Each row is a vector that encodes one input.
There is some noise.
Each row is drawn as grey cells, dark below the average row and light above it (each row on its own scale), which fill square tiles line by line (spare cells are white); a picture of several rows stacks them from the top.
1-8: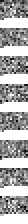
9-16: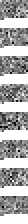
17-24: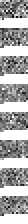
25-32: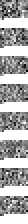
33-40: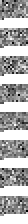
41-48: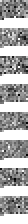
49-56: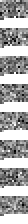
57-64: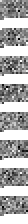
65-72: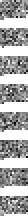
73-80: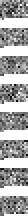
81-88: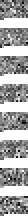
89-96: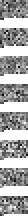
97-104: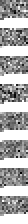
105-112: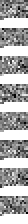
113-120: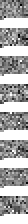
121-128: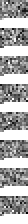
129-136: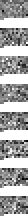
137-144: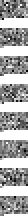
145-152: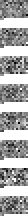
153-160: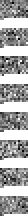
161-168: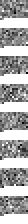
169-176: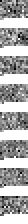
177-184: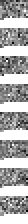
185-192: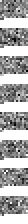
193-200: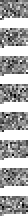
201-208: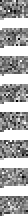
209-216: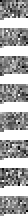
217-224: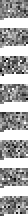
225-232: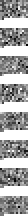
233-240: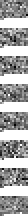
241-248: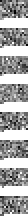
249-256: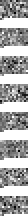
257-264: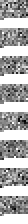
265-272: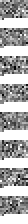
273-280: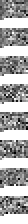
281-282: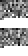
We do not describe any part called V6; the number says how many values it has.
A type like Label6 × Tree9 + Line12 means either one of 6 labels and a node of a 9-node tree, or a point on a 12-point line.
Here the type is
(Bool × Label8 + Line8) × Line5 × V6.
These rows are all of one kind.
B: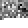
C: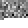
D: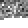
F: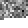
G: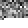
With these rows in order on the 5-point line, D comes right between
F and G.
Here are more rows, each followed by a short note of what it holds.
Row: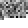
a point on a 5-point line, a point on an 8-point line and a value of V6
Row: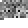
a point on a 5-point line, a point on an 8-point line and a value of V6
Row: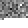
a point on a 5-point line, a point on an 8-point line and a value of V6
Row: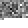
a point on a 5-point line, a point on an 8-point line and a value of V6
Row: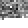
a point on a 5-point line, a point on an 8-point line and a value of V6
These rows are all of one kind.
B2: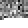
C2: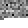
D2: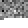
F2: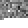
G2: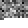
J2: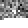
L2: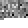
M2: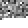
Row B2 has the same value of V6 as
C2 and L2.
